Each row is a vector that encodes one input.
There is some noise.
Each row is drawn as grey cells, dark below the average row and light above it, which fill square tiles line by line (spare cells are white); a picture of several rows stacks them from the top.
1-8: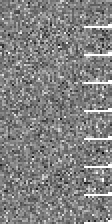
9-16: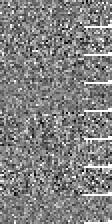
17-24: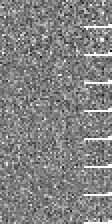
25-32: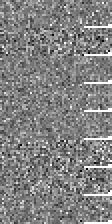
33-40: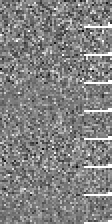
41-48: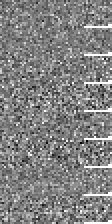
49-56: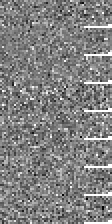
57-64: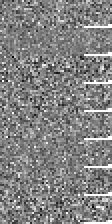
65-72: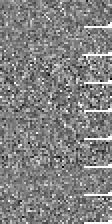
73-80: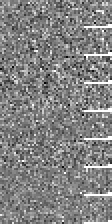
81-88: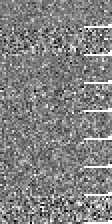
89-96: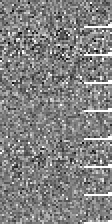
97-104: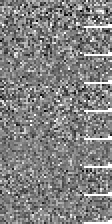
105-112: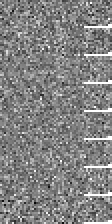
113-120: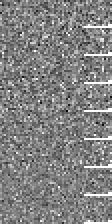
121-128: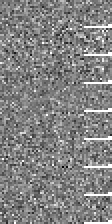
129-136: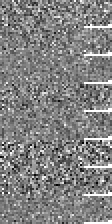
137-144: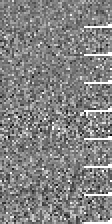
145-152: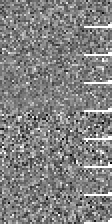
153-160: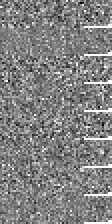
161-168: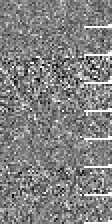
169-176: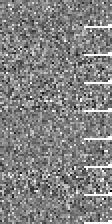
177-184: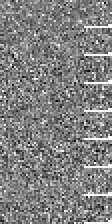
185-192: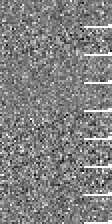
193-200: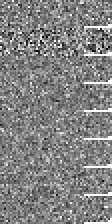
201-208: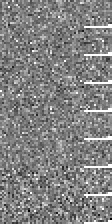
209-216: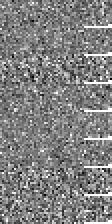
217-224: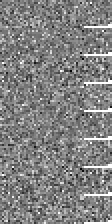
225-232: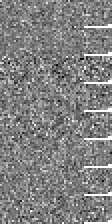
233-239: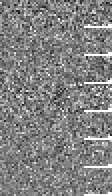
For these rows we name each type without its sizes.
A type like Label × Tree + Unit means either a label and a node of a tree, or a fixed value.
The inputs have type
Bool × Label + Circle.
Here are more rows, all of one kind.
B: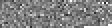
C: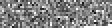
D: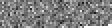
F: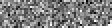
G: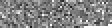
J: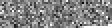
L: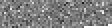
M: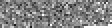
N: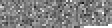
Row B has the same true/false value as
G and M.
